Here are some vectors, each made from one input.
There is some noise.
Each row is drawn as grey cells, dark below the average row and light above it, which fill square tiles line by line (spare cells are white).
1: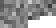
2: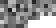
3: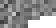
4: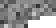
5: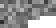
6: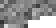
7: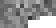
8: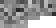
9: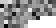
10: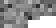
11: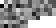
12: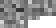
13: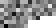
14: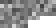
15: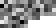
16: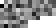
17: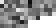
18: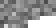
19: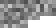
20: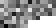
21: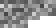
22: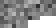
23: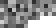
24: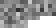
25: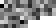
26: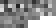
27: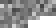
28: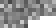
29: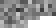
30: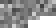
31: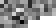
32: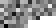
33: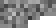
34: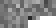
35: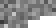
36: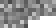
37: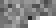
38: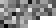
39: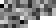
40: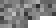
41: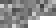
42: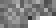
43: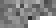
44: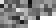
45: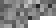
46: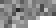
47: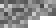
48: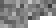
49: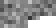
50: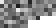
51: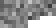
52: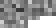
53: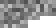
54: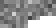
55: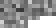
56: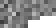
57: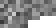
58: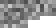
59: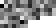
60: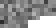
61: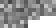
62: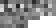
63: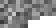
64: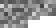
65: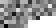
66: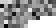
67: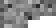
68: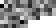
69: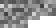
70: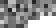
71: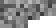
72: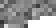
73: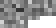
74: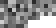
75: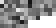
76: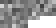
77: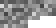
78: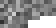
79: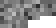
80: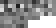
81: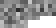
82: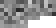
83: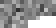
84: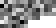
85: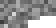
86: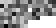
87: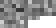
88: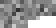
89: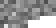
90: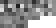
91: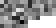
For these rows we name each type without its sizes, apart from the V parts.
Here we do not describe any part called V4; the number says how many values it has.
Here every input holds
a true/false value, together with either a point on a line, or a list of values of V4.
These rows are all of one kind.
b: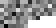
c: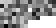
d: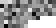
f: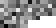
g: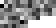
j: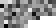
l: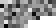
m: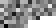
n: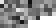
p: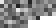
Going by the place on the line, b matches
d, j, l and m.
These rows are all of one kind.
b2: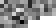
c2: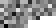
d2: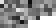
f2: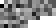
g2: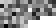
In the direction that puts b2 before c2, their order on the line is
b2, d2, f2, c2, g2.
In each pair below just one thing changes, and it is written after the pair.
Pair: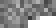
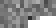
the value of V4 in item 2 of the list
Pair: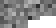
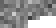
the value of V4 in item 1 of the list
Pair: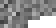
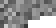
the value of V4 in item 2 of the list
